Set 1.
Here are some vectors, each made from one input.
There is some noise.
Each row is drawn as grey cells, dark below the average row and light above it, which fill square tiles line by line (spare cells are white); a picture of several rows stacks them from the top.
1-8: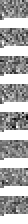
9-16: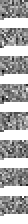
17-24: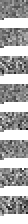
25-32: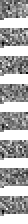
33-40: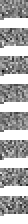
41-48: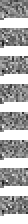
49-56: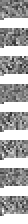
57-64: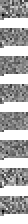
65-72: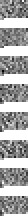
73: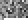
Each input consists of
a point on a 7-point line.
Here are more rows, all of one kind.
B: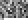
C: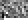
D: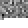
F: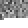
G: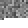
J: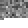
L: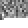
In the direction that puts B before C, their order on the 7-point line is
B, D, C, G, J, F, L.
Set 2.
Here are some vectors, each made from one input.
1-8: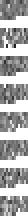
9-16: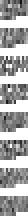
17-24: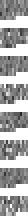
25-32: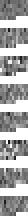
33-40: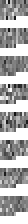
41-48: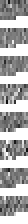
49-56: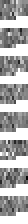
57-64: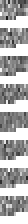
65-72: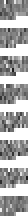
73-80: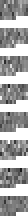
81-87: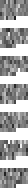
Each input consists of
a point on a 4-point line.
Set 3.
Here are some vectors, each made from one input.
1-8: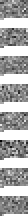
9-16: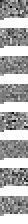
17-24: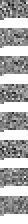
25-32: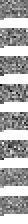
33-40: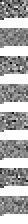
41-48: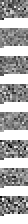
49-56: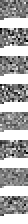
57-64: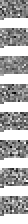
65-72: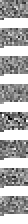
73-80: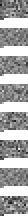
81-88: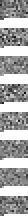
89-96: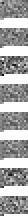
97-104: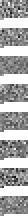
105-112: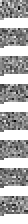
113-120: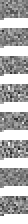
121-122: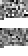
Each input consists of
a point on each of two 8-point lines.
